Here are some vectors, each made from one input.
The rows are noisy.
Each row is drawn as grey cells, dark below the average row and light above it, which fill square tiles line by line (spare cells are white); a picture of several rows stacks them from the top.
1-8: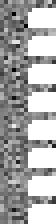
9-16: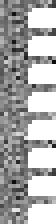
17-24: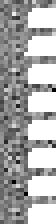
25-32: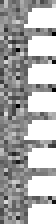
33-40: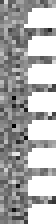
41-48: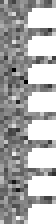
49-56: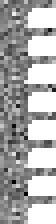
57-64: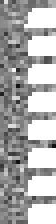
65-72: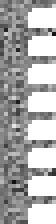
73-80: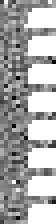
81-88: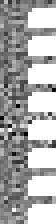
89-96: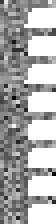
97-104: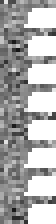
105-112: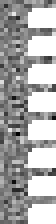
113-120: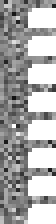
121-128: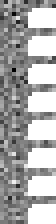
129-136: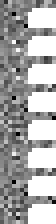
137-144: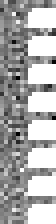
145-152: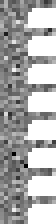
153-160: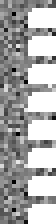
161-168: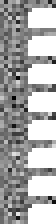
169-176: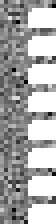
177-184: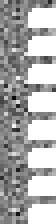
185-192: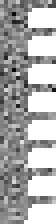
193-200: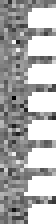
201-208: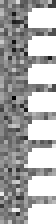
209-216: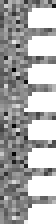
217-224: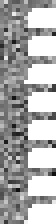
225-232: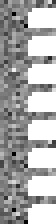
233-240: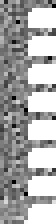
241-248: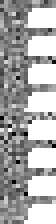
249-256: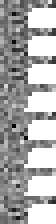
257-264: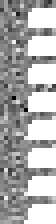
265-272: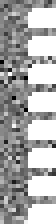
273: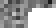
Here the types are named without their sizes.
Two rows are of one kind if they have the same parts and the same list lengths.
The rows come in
3 kinds.
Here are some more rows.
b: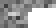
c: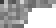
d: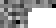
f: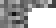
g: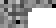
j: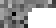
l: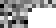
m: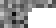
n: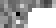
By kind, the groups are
b, c, n
d, f, g, j, m
l

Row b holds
a node of each of two trees.
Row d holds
a point on a circle.
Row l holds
a fixed value.
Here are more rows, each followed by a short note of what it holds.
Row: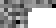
a point on a circle
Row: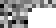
a fixed value
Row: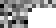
a fixed value
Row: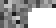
a point on a circle
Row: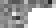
a node of each of two trees
